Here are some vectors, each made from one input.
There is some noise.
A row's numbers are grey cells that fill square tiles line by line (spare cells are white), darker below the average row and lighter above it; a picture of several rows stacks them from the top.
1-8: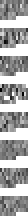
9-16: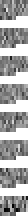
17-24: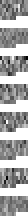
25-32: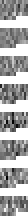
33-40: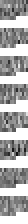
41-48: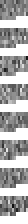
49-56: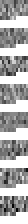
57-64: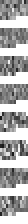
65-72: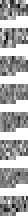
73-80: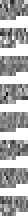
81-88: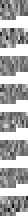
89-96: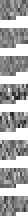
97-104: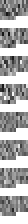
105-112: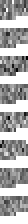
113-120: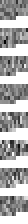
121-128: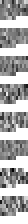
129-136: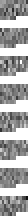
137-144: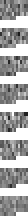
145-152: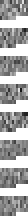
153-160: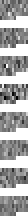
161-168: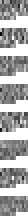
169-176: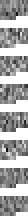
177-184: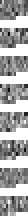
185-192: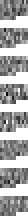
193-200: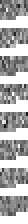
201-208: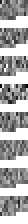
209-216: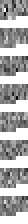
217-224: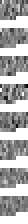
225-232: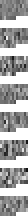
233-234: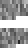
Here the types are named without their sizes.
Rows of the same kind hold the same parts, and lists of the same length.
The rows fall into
2 kinds.
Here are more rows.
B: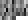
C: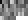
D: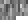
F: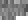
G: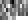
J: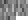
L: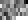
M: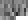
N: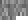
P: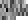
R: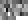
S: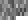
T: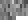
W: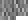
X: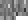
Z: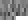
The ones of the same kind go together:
B, C, F, J, M, N, P, S, T, W, X, Z
D, G, L, R

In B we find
four true/false values.
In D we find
a point on each of two lines.
